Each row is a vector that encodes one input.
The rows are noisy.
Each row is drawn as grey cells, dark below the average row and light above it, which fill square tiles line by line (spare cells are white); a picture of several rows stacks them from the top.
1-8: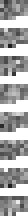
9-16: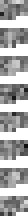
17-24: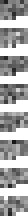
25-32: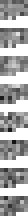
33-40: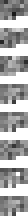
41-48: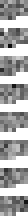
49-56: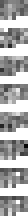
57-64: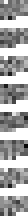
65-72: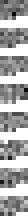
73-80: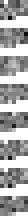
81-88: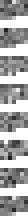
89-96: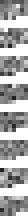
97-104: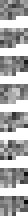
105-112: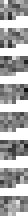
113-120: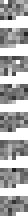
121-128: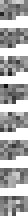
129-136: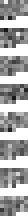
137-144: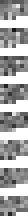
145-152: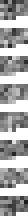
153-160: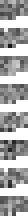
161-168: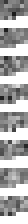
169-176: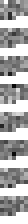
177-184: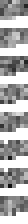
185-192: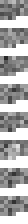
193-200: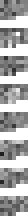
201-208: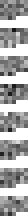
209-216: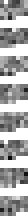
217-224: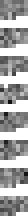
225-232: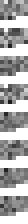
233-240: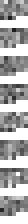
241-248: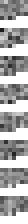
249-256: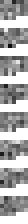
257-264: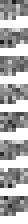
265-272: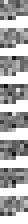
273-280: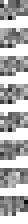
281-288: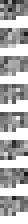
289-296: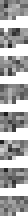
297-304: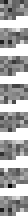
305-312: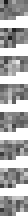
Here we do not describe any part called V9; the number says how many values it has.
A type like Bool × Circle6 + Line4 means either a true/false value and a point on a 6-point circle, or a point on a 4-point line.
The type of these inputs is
(Line5 + Line6) × V9 + List2(Line7).
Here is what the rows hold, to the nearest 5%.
About 55% of them hold a value of V9, together with either a point on a 5-point line, or a point on a 6-point line. The rest are lists of up to two points on a 7-point line: a few of all rows are empty, 20% hold one and 25% two.
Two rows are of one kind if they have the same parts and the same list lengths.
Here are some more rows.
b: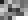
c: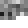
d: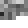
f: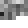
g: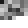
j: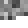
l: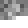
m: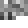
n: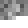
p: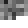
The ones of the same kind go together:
b, g
c, d, f
j, m
l, n
p

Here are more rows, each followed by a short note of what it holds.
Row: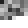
the empty list
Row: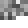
a list of two items
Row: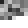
the empty list
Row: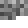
a list of one item
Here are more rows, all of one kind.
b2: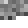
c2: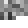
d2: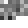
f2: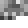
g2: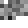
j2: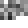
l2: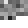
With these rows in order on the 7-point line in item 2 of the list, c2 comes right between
d2 and l2.
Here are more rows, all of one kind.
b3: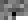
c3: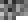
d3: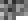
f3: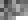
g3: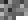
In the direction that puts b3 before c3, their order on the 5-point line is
b3, f3, d3, c3, g3.
